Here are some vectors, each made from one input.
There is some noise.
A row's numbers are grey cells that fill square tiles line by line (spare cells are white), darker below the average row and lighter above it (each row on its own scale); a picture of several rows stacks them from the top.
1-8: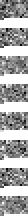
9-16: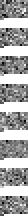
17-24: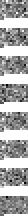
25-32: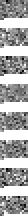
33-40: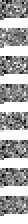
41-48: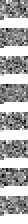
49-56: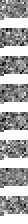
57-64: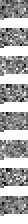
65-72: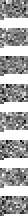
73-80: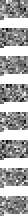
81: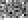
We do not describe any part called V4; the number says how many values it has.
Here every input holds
a true/false value, together with either a point on a 5-point line, or a list of up to two values of V4.
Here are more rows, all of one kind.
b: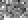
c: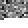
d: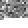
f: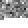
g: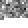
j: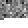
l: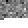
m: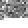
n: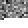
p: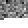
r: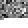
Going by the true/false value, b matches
d, f, g and m.
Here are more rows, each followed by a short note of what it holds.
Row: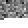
a true/false value, together with a list of two items
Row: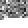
a true/false value, together with a list of one item
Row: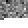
a true/false value, together with a list of two items
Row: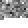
a true/false value, together with a list of two items
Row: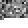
a true/false value, together with a list of one item
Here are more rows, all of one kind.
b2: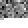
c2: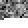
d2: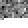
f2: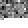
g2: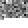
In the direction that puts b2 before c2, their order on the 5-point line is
b2, f2, d2, g2, c2.
